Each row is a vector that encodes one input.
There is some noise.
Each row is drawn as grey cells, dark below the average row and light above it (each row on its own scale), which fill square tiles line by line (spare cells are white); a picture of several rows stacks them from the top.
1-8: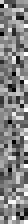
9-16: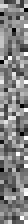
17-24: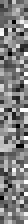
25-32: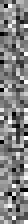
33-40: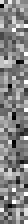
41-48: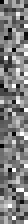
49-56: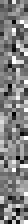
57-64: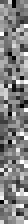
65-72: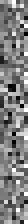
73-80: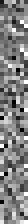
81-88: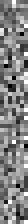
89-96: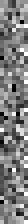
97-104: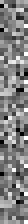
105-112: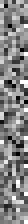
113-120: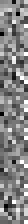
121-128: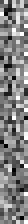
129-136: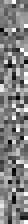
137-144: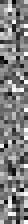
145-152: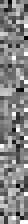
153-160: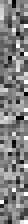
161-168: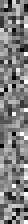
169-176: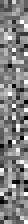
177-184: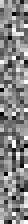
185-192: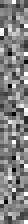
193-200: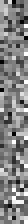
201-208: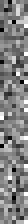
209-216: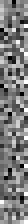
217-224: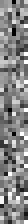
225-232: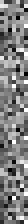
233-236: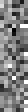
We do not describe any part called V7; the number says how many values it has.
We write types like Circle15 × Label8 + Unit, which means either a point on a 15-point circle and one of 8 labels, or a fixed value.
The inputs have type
(Bool × Label6 + Label8) × V7.
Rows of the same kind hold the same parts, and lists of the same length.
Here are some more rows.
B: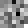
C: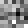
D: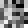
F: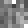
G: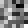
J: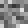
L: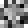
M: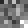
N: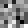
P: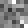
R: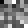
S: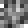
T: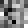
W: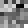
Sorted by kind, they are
B, C, D, G, J, L, N, S, W
F, M, P, R, T

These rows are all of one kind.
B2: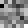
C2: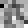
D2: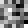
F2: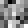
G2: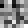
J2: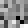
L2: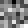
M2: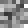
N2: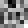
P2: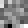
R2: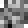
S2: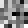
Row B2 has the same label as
C2 and G2.
